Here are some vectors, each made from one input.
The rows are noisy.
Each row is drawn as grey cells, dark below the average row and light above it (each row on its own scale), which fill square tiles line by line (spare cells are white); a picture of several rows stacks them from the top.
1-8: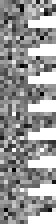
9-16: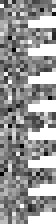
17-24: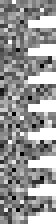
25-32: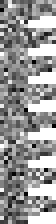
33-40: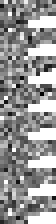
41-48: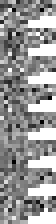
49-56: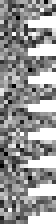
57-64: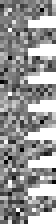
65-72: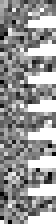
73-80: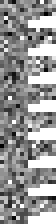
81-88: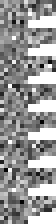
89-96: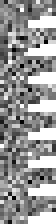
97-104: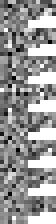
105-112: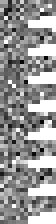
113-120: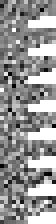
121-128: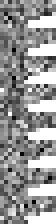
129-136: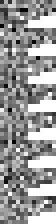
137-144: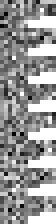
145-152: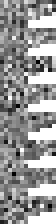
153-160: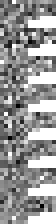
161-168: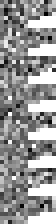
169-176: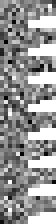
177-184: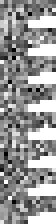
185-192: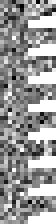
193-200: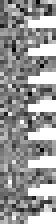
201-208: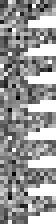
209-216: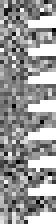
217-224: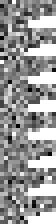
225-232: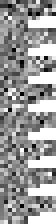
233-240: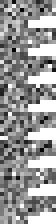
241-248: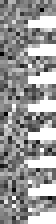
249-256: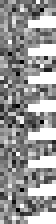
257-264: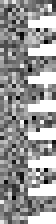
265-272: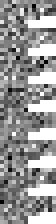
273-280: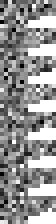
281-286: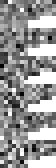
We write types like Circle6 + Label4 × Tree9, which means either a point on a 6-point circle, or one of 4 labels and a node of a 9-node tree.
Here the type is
Bool × Bool × Bool × (Tree7 + Tree10).
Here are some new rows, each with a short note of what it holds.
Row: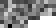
a node of a 10-node tree and three true/false values
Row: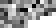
a node of a 7-node tree and three true/false values
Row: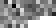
a node of a 10-node tree and three true/false values
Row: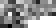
a node of a 7-node tree and three true/false values
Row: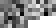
a node of a 7-node tree and three true/false values
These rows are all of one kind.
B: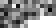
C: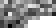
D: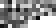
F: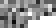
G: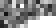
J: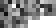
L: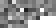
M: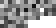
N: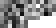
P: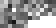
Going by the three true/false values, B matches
C, D, G and P.
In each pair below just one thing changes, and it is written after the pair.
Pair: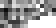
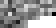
the node of the tree
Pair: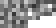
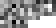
one of the three true/false values
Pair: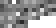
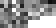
the node of the tree
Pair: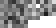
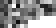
the node of the tree
